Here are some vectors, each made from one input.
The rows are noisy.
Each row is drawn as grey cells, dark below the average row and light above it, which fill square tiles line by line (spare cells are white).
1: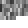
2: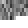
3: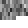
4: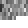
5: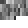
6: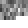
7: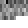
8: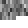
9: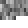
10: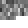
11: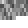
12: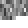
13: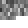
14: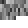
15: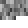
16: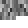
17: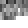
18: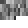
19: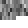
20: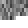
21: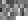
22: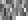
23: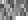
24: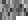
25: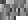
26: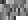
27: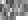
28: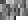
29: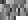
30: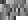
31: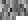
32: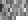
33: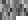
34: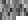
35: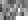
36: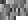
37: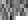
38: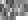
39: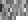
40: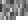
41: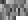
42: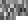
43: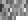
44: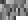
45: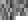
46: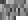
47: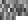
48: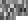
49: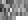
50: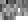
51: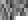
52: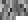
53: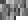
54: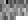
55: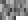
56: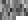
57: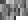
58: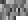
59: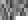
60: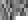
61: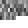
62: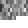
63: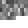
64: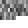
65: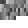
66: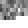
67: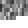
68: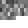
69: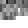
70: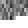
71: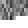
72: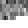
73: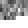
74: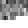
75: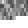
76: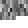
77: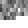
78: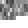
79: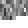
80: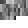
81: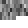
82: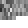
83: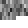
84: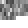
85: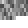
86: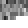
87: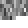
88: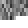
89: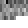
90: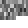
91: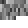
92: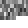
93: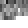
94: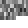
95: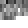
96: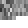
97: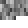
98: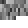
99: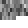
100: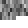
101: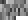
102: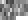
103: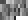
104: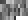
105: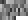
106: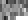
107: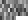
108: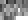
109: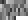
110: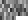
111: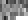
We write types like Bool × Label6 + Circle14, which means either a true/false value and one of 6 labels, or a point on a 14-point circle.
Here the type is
Line7 + Line12.
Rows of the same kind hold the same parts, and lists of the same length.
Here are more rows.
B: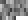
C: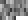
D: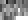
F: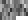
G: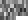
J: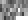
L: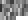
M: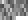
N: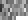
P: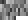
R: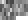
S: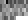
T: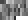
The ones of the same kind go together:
B, C, F, G, P, T
D, J, L, M, N, R, S

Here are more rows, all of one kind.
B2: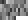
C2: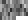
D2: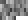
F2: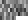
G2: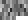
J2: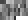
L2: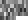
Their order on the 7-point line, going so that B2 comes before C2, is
J2, B2, D2, C2, G2, F2, L2.
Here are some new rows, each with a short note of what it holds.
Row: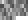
a point on a 12-point line
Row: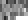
a point on a 12-point line
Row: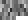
a point on a 7-point line
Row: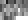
a point on a 12-point line
